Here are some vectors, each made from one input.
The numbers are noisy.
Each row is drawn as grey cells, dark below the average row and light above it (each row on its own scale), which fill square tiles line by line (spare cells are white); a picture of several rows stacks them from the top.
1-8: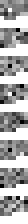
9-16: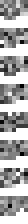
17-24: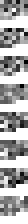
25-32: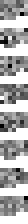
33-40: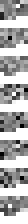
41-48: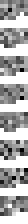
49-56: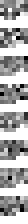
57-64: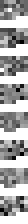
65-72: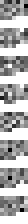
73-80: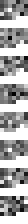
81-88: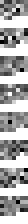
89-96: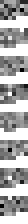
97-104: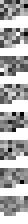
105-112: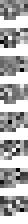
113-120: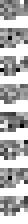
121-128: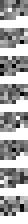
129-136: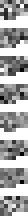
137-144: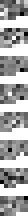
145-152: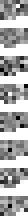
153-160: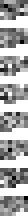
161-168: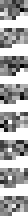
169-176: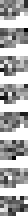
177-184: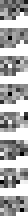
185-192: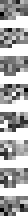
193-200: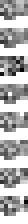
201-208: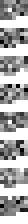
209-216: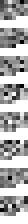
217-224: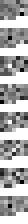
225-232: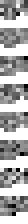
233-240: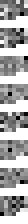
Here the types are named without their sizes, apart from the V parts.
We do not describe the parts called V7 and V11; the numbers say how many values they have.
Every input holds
a label, a true/false value, a value of V7 and a value of V11.
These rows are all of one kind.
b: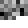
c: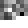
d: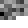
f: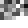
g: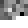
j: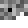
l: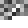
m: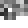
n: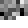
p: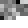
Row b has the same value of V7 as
j, m and n.
